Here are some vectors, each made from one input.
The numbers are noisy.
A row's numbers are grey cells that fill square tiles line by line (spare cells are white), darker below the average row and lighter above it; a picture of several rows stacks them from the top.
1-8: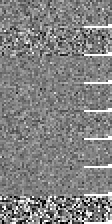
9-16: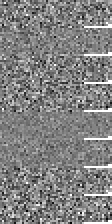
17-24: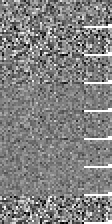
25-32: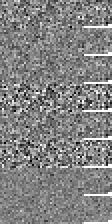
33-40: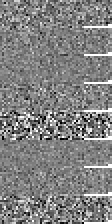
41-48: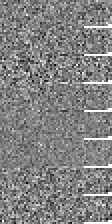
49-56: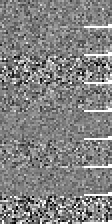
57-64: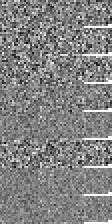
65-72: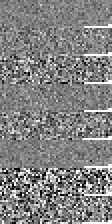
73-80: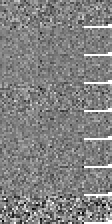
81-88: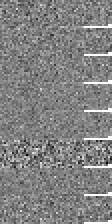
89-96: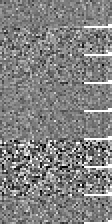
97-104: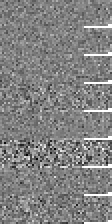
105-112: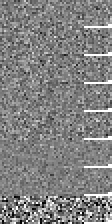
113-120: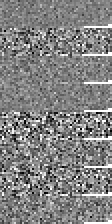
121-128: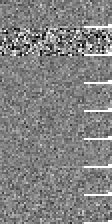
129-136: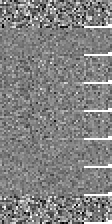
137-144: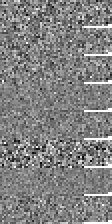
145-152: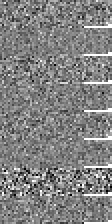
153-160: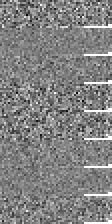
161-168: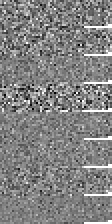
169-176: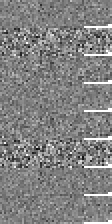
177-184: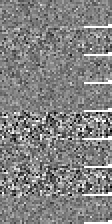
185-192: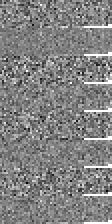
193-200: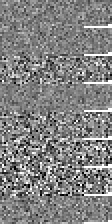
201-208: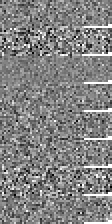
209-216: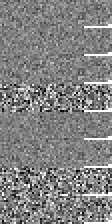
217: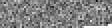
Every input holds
a point on a 17-point circle, a node of a 14-node tree and a true/false value.
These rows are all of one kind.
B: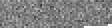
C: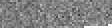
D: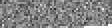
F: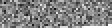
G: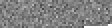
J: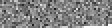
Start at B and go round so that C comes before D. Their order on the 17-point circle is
B, C, D, G, J, F.
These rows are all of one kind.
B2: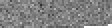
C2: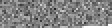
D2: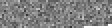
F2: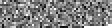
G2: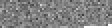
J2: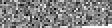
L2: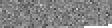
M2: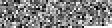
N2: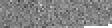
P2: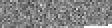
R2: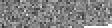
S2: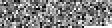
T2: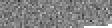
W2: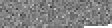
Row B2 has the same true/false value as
D2, F2 and W2.
